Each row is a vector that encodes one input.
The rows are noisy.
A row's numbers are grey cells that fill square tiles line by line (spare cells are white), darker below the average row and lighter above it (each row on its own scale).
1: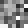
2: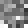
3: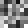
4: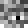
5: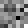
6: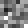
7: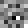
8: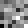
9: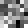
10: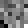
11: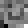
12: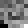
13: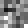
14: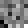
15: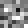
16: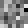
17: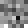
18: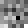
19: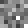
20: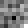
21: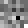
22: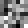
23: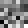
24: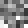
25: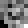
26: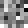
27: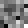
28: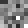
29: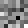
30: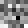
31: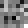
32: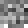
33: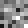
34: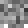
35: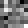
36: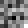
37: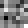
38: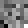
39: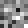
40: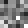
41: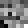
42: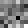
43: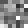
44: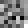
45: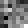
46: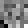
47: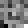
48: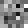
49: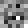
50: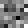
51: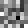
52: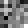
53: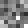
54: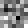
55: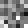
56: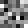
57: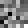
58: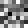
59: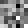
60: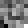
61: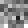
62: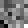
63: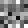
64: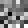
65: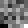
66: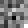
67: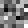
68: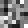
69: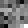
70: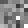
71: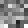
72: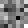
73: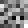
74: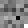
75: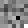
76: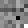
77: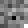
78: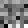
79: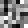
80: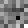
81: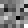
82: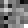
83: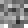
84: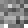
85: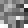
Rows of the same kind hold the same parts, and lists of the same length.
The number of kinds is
2.
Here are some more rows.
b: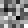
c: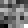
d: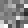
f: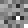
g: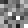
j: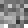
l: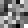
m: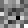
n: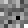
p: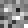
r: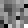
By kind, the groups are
b, c, d, f, g, j, l, m, n, r
p

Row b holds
a point on a 13-point circle.
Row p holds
a fixed value.
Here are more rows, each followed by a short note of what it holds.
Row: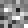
a fixed value
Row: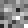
a fixed value
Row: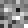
a fixed value
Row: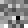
a point on a 13-point circle
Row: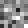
a fixed value
